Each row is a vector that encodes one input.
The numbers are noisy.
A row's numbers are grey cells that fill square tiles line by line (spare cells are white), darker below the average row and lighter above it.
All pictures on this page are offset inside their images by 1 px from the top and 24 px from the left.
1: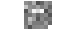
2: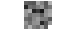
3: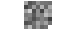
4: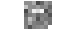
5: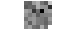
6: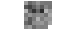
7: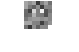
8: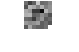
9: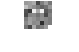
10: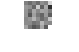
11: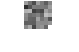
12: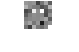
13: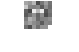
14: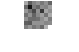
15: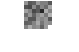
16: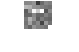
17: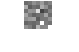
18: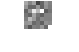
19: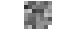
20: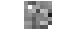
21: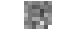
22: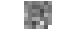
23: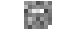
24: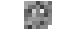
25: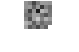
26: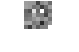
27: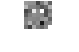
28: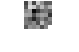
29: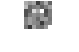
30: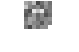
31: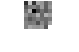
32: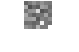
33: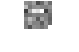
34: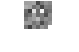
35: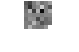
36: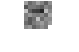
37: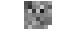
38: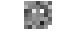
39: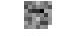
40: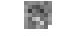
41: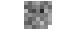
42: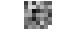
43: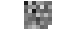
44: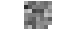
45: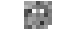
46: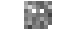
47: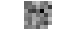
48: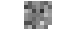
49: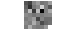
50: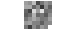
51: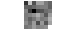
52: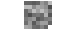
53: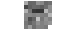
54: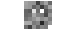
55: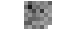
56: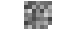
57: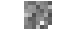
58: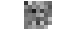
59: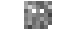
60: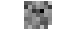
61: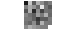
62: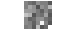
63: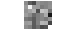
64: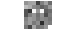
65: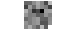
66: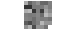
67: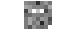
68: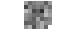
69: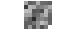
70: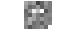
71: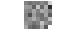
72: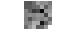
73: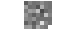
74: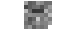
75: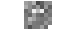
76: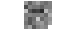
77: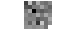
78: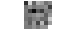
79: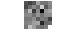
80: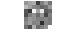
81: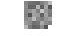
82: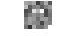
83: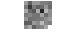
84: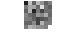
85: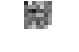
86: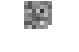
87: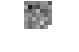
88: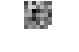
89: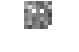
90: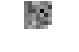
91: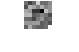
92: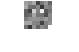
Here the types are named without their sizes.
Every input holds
a point on a line, together with either a fixed value, or four true/false values.
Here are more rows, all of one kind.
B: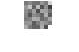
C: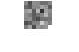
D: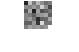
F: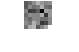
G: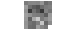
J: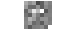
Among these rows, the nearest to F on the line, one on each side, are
C and D.
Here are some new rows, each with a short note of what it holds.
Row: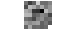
a point on a line
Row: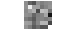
a point on a line
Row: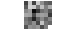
a point on a line
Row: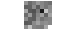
a point on a line and four true/false values
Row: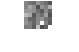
a point on a line
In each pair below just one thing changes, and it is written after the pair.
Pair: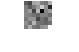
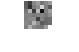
one of the four true/false values
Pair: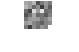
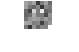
one of the four true/false values
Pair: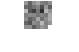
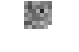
one of the four true/false values
